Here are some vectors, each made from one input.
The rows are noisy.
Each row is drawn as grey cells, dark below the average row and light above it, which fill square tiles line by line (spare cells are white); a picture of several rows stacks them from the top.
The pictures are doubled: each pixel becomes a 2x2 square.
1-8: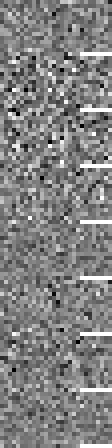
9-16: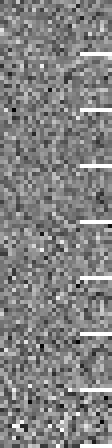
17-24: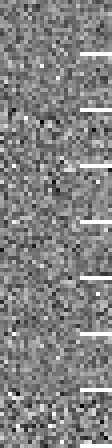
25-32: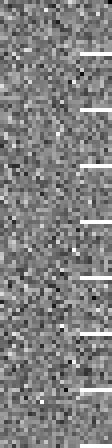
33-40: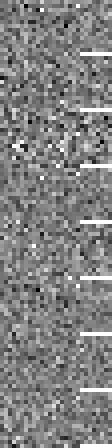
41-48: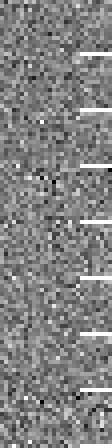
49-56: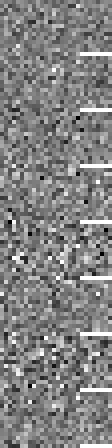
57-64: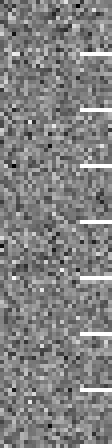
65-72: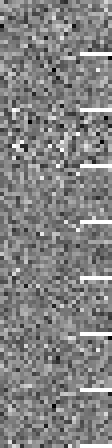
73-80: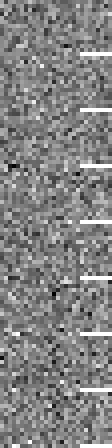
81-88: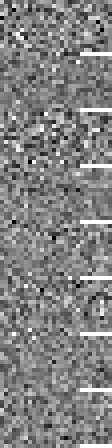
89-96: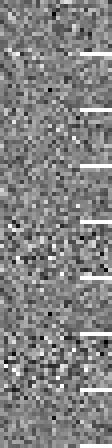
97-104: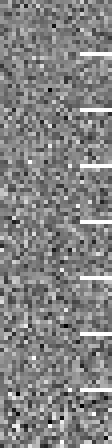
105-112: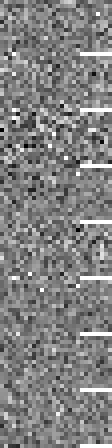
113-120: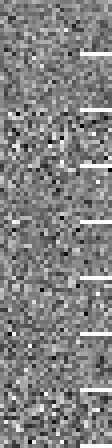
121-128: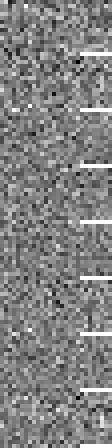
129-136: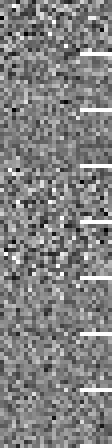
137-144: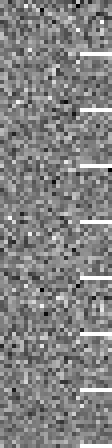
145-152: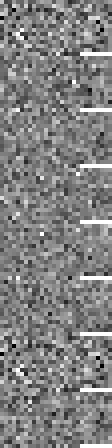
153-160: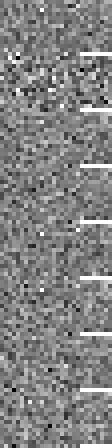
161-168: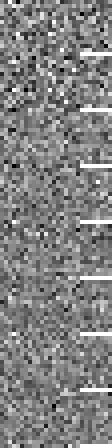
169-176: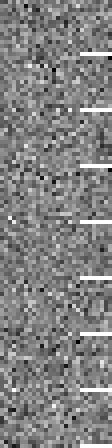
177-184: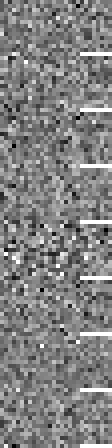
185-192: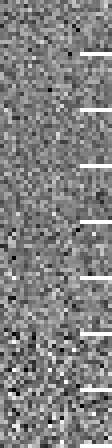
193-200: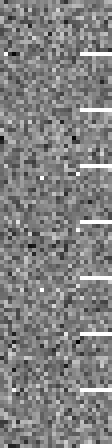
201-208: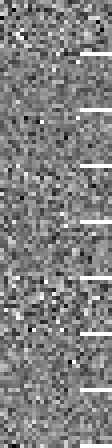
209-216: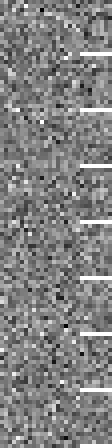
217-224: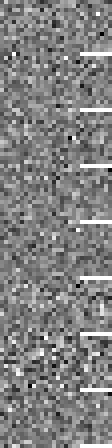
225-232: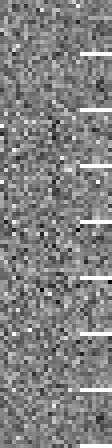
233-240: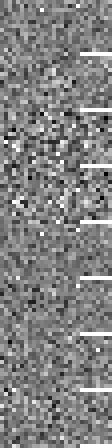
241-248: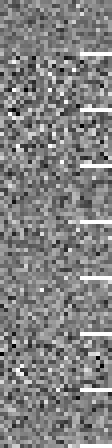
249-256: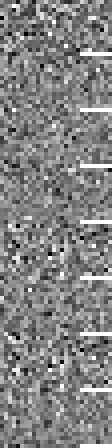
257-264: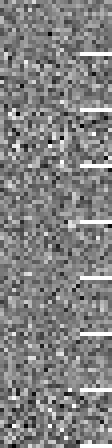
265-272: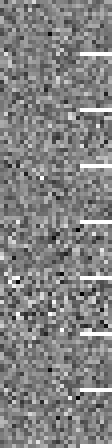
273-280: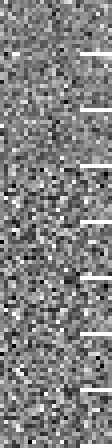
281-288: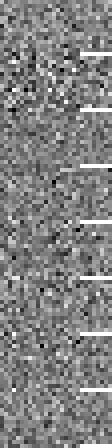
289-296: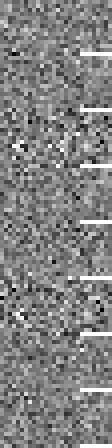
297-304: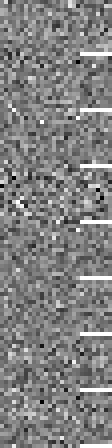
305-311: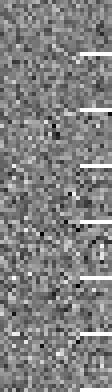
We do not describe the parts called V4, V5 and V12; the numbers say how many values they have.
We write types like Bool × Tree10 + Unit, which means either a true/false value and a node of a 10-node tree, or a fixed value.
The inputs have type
Bool × V4 + (Line7 + Line8) × V5 × V12.
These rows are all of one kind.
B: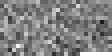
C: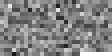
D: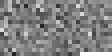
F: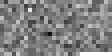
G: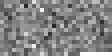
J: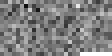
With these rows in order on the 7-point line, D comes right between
B and C.
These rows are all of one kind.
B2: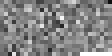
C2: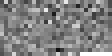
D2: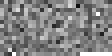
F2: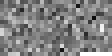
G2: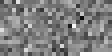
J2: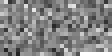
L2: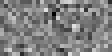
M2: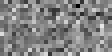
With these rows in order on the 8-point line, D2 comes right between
B2 and J2.
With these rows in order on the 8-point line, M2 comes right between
C2 and F2.
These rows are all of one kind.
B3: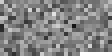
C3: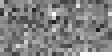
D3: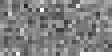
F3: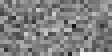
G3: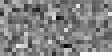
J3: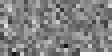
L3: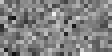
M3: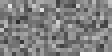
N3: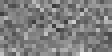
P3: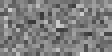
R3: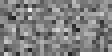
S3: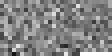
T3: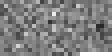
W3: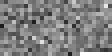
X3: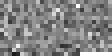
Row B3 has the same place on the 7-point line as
F3, L3, R3 and W3.
